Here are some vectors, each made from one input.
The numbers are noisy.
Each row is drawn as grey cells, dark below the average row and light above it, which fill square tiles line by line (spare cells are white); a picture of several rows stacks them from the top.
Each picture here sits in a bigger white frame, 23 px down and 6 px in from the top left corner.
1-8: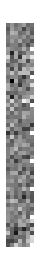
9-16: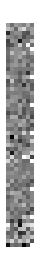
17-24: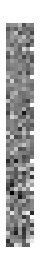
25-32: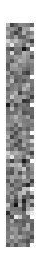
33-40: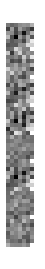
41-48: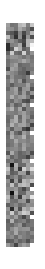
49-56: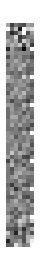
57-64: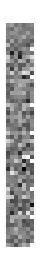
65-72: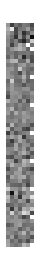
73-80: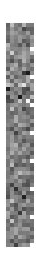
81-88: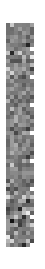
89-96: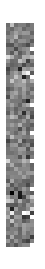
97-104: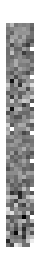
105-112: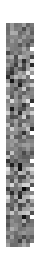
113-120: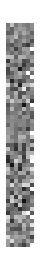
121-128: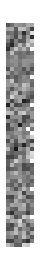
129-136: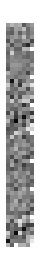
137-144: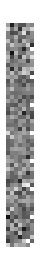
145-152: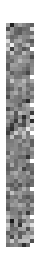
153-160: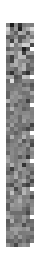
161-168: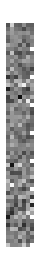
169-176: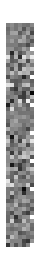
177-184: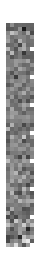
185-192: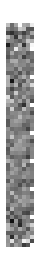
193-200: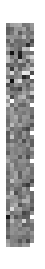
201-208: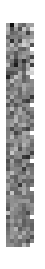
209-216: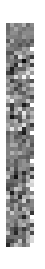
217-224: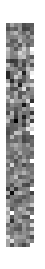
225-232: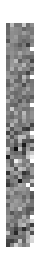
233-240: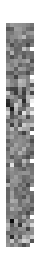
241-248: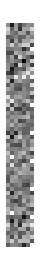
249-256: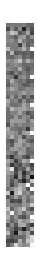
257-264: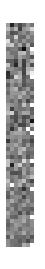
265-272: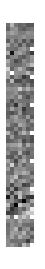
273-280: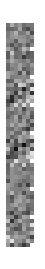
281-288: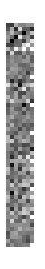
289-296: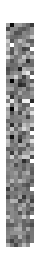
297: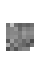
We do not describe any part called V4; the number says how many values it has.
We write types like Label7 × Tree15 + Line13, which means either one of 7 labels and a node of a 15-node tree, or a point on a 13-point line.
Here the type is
(Bool × Bool × Bool + Unit) × V4 + Line11.
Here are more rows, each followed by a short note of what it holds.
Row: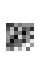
a point on an 11-point line
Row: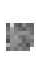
three true/false values and a value of V4
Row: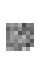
three true/false values and a value of V4
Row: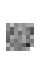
three true/false values and a value of V4
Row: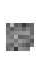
three true/false values and a value of V4
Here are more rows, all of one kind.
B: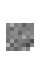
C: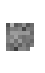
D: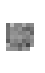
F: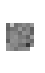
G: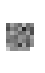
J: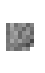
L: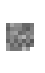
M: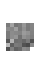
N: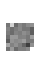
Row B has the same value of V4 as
L and M.
